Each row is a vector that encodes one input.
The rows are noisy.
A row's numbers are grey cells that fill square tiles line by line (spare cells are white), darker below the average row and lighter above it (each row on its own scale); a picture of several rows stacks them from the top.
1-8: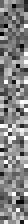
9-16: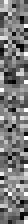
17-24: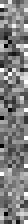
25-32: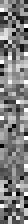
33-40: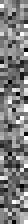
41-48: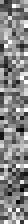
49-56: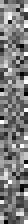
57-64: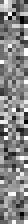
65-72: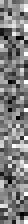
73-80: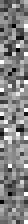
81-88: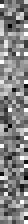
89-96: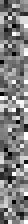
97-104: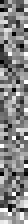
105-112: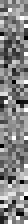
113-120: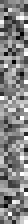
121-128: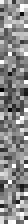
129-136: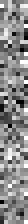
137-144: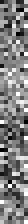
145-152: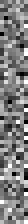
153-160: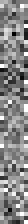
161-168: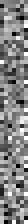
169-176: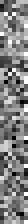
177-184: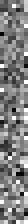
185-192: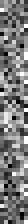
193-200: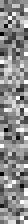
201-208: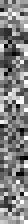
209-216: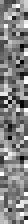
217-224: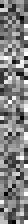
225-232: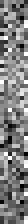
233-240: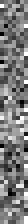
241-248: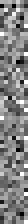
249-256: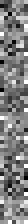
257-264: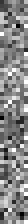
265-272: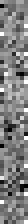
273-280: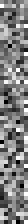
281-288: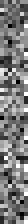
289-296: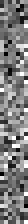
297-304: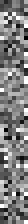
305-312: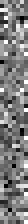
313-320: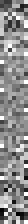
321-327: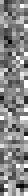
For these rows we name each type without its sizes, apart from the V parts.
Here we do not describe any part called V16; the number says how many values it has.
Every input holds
a list of items, each a true/false value and a value of V16.
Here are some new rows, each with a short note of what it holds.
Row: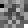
a list of one item
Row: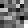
a list of one item
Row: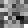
a list of one item
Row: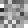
a list of two items
